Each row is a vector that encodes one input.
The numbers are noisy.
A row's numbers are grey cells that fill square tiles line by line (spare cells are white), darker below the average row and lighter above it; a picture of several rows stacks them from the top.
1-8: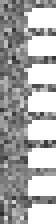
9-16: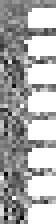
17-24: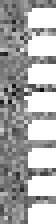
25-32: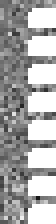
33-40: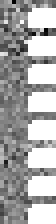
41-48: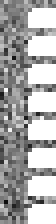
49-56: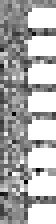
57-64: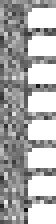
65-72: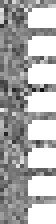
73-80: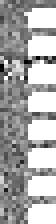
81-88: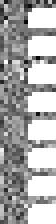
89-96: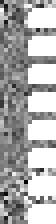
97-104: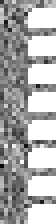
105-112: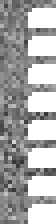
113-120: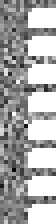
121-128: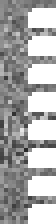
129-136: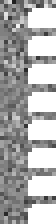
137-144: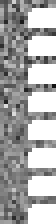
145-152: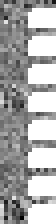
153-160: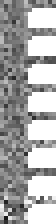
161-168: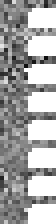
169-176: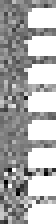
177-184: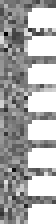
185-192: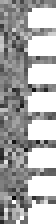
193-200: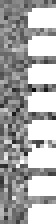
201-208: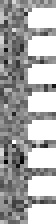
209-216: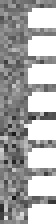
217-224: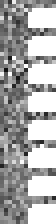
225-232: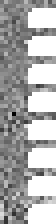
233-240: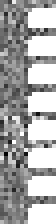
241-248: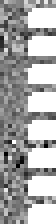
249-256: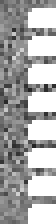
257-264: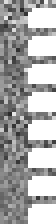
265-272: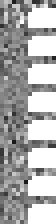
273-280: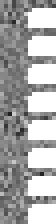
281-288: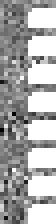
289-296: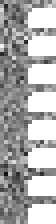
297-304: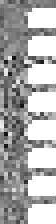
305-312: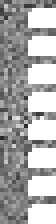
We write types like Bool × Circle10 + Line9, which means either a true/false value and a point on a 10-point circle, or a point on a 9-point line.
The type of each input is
Bool × Bool × Bool + Line9 + Line11.
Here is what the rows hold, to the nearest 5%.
About 25% of them hold a point on a 9-point line. About 25% of them hold a point on an 11-point line. The rest hold three true/false values.
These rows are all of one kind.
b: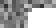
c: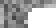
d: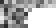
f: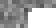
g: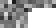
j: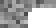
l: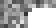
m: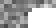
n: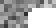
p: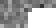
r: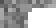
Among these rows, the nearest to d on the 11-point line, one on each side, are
j and r.
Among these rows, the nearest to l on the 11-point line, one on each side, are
b and p.
